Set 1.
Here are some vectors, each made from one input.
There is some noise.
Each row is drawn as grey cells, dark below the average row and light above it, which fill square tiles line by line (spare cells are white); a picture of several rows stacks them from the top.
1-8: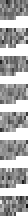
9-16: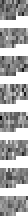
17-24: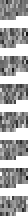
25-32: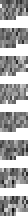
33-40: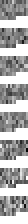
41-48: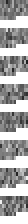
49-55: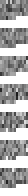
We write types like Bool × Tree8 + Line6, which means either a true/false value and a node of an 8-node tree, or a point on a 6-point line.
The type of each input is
Bool × Line8.
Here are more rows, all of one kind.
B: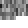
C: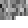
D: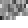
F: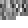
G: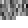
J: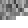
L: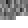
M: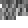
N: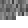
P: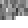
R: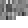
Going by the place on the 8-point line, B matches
C and P.
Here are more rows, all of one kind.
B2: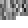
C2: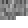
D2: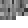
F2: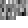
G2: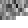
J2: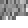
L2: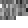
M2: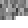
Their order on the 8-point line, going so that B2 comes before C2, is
B2, M2, C2, L2, D2, F2, G2, J2.
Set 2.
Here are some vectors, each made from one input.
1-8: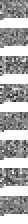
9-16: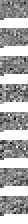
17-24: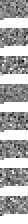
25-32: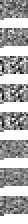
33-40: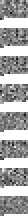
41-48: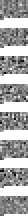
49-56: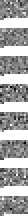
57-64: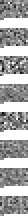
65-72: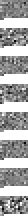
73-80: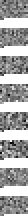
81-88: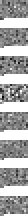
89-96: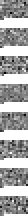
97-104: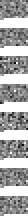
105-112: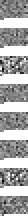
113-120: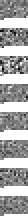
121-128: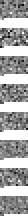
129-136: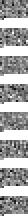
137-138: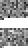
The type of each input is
Circle10 + Tree10 + Unit.
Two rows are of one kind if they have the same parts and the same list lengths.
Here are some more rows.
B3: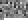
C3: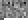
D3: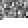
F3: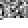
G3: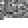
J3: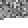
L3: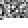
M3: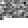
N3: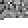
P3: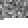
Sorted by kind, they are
B3, D3, N3, P3
C3, G3, J3, M3
F3, L3

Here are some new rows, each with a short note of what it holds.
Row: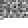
a node of a 10-node tree
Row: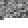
a point on a 10-point circle
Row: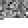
a node of a 10-node tree
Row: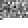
a node of a 10-node tree
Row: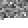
a point on a 10-point circle
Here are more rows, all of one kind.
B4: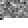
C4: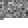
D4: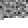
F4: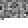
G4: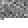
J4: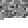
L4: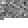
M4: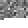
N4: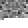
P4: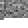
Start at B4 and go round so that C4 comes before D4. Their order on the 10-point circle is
B4, L4, G4, P4, C4, F4, N4, D4, J4, M4.
